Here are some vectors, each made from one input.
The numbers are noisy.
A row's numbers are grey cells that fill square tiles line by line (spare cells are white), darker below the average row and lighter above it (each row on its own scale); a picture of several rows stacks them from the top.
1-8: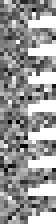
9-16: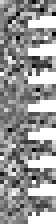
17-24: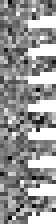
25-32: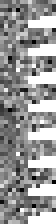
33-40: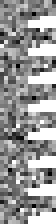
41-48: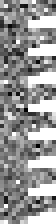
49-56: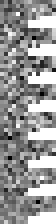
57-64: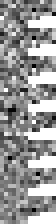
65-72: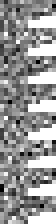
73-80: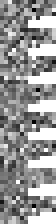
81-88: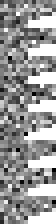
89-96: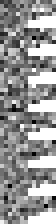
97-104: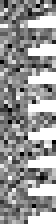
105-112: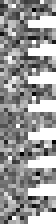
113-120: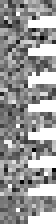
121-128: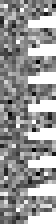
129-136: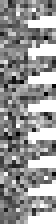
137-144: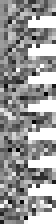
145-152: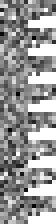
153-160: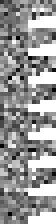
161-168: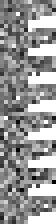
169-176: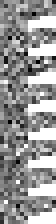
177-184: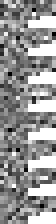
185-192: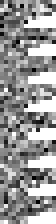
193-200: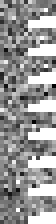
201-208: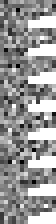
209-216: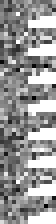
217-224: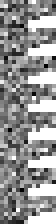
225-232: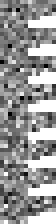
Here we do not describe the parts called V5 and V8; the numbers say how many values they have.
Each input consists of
either a point on a 6-point circle and a value of V8, or a point on a 9-point circle and a true/false value, or a value of V5.
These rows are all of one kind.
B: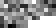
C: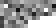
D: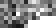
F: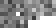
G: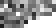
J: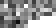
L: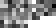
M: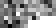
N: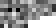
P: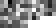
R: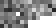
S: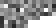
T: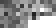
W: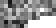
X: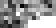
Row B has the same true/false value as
C, L, N and S.
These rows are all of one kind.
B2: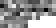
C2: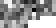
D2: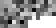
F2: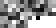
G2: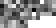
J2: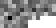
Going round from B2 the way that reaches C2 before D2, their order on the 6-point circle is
B2, G2, C2, F2, D2, J2.
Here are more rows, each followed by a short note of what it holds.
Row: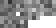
a point on a 9-point circle and a true/false value
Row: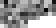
a value of V5
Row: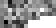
a point on a 9-point circle and a true/false value
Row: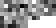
a point on a 9-point circle and a true/false value
